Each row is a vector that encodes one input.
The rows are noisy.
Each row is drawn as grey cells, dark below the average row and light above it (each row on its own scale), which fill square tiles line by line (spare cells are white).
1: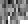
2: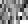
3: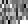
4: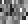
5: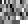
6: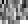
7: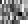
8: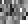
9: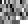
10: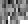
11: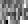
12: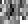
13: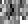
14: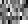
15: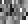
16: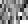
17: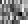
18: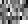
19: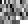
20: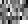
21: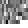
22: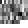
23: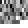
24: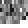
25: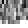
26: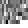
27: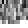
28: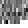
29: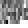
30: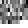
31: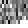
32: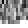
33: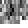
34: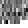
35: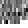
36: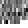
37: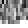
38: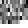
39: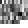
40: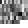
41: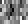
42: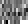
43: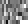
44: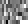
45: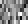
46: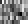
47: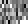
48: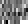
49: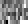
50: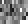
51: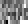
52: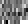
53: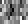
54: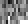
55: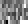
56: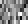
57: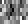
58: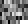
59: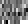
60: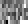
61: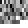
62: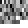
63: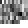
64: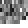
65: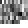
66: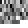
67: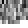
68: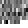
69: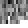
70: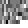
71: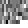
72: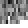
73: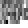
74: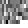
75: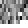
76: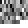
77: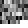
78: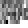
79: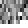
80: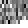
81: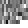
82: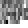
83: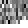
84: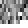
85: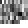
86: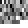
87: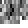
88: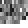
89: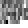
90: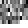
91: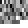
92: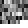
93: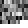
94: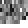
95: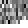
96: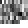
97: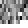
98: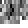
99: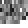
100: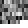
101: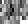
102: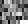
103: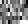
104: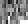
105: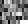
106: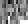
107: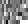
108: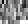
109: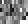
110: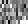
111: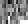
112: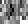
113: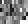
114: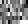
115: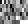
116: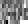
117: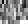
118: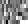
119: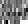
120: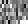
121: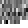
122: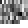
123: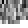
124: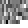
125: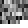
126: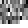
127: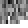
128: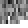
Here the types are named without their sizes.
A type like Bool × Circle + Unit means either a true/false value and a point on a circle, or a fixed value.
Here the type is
Label + Line.
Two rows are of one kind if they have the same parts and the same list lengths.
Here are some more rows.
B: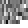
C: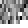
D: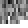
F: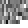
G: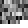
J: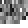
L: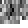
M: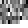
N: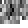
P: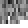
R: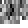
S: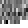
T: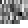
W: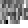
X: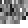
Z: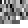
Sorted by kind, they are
B, D, F, J, L, N, P, R, S, T, W, X, Z
C, G, M

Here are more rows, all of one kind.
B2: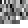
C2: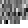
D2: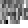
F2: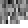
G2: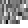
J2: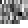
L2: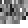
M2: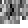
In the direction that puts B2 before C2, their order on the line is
L2, M2, B2, J2, G2, C2, D2, F2.
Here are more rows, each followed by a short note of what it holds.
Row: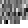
a point on a line
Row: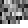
a label
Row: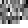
a label
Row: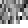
a label
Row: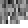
a point on a line
